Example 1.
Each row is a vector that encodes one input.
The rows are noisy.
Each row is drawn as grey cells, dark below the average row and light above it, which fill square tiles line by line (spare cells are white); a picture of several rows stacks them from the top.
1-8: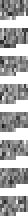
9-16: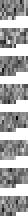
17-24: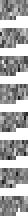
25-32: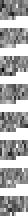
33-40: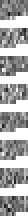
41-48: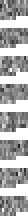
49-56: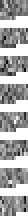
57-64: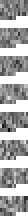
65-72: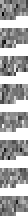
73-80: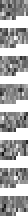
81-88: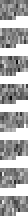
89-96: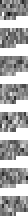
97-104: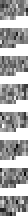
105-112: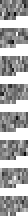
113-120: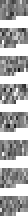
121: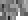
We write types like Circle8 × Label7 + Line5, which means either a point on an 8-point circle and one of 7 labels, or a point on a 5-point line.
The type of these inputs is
Bool × Bool × Bool × Label11 × Line6.
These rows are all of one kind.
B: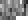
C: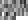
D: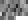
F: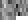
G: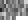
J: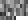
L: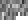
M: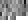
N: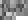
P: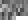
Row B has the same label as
D and N.
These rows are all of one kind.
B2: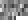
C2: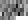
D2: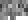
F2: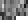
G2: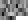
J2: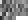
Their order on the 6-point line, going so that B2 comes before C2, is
F2, B2, G2, D2, J2, C2.
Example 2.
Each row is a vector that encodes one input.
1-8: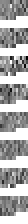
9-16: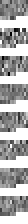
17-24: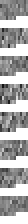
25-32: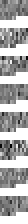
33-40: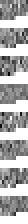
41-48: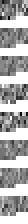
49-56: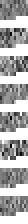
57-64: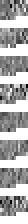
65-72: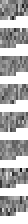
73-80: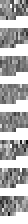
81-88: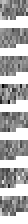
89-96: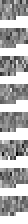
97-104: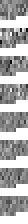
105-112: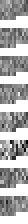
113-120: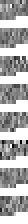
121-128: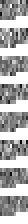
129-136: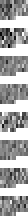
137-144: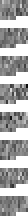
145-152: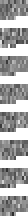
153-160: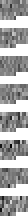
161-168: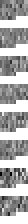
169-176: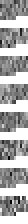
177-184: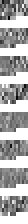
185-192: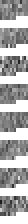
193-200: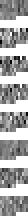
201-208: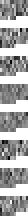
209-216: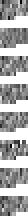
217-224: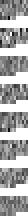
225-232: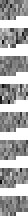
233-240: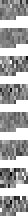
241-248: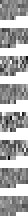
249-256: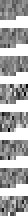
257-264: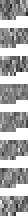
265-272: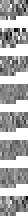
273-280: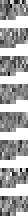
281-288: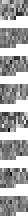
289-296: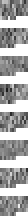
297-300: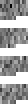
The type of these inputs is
Bool × (Circle6 + Label10).
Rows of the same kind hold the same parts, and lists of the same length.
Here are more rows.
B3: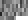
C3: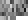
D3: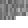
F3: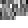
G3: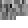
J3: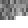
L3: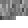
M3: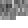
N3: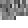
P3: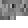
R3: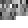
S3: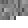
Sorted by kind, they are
B3, D3, F3, G3, J3, M3, R3
C3, L3, N3, P3, S3

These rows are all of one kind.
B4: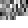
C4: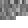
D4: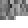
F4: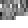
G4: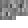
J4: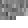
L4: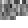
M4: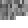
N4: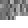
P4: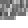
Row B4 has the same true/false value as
G4, J4, M4 and P4.
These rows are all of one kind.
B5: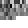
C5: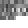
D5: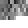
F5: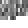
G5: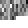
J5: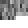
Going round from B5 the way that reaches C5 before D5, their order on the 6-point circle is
B5, G5, F5, C5, D5, J5.
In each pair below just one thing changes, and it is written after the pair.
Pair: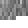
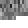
the true/false value
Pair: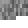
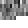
the true/false value
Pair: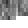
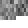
the label
